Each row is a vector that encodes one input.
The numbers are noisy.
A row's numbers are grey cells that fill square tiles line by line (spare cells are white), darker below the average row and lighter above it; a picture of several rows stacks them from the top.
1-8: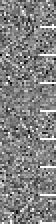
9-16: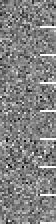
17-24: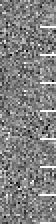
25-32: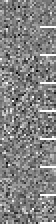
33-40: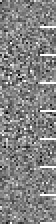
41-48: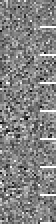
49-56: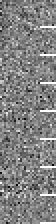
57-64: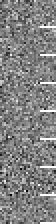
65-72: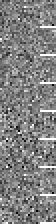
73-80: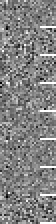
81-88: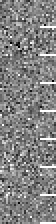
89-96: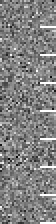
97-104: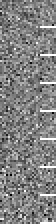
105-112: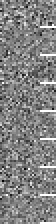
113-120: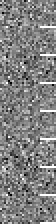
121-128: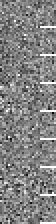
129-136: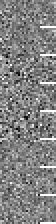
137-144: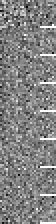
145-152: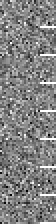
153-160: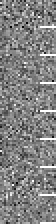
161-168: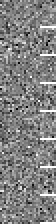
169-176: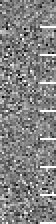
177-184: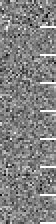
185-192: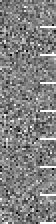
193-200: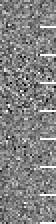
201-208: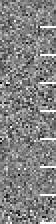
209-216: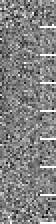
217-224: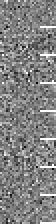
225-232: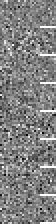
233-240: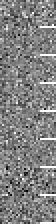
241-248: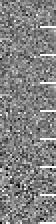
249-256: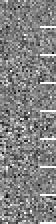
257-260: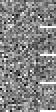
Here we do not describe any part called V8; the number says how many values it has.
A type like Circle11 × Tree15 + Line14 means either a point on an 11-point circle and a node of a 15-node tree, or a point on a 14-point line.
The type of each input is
Label6 × List2(Line6) + Label10 × V8.
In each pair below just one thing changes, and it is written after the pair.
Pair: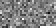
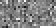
the label
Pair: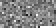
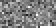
the place on the 6-point line in item 1 of the list
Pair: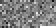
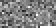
the label
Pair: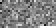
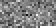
the label
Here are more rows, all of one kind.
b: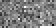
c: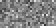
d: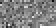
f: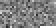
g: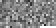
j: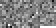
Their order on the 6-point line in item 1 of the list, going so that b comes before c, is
j, g, b, d, f, c.
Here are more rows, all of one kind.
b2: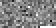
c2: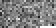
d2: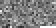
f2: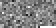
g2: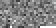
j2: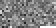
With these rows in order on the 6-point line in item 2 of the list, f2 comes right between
b2 and d2.
